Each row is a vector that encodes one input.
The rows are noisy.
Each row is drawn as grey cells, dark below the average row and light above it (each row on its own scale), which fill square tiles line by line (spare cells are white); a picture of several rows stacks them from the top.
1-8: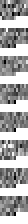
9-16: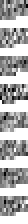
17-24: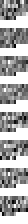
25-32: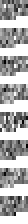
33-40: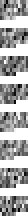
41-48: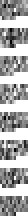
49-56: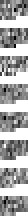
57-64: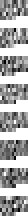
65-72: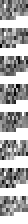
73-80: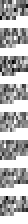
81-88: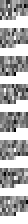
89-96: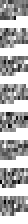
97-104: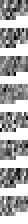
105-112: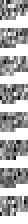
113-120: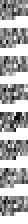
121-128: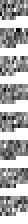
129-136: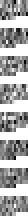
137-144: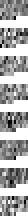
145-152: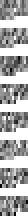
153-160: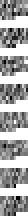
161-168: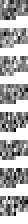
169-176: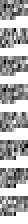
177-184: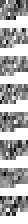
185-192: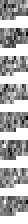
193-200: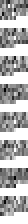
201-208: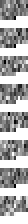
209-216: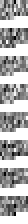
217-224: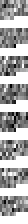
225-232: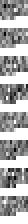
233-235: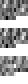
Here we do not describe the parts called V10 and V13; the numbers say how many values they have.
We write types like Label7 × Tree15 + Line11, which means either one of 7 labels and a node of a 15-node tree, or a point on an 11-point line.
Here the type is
Bool × Label11 × (Unit + V10 × V13).
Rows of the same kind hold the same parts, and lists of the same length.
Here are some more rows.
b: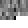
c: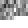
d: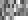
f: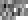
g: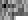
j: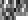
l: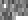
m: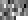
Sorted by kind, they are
b, j, l, m
c, d, f, g

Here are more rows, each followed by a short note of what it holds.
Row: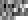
one of 11 labels and a true/false value
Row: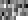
one of 11 labels, a true/false value, a value of V10 and a value of V13
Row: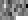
one of 11 labels, a true/false value, a value of V10 and a value of V13
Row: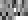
one of 11 labels and a true/false value
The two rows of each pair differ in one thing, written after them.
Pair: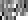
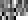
the true/false value
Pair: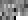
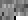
the label
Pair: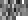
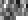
the value of V13
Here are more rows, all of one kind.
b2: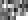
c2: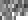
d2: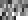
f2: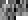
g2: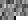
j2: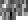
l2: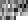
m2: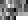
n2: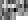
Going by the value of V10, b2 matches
f2 and l2.
